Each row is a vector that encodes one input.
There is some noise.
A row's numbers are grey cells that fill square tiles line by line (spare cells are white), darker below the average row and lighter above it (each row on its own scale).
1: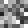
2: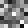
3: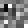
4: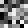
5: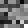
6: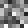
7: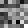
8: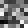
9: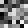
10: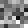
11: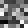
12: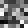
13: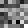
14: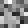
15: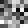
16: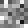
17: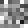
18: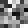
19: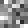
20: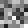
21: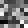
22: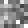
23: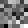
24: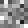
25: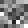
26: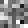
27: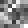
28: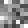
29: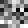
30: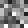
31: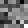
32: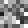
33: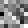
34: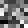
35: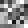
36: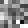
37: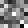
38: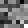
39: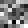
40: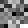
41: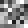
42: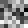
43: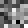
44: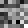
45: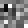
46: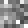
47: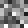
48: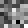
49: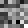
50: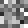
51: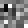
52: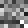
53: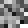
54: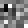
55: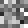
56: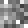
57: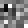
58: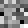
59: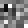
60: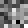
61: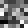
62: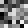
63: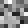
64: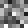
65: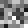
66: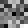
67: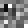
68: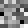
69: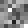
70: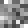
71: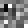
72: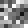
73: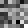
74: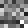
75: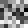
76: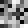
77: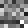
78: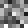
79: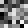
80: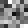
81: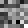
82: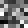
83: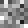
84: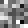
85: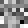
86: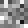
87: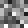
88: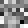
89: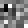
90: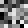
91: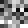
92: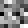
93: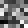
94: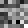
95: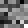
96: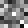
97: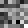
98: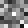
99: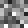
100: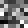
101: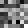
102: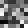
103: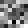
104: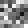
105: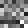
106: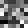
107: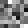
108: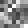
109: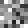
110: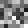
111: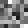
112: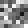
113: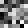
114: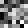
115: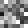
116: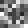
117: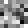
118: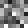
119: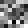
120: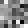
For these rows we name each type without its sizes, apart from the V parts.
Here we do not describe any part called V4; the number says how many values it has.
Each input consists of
a list of items, each a true/false value and a value of V4.
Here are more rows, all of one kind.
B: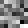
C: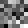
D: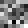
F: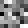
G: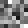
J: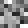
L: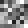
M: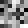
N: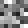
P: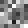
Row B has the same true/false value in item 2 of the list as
F, J and N.
